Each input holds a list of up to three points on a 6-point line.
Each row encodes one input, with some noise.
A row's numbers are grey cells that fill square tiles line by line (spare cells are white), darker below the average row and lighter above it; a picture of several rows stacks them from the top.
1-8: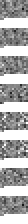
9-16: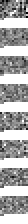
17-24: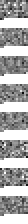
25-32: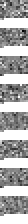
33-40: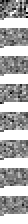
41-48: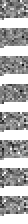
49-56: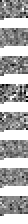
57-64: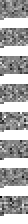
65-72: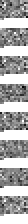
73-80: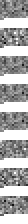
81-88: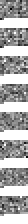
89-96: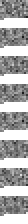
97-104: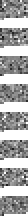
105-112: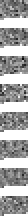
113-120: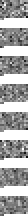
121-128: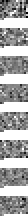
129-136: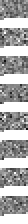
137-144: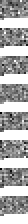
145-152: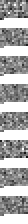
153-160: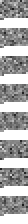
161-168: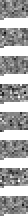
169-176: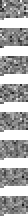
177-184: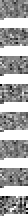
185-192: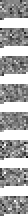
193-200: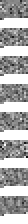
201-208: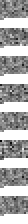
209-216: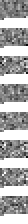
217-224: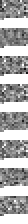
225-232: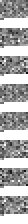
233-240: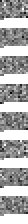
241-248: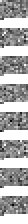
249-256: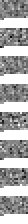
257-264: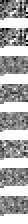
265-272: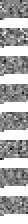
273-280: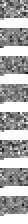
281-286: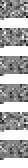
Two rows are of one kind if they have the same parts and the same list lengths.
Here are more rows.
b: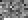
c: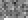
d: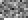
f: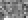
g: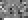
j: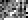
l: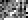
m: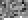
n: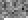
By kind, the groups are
b, g
c, f
d, m, n
j, l

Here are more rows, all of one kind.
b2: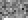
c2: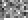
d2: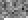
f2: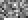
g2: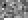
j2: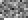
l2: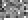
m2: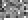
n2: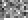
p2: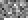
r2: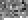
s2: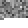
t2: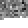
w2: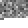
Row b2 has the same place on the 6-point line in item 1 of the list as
d2, g2 and s2.
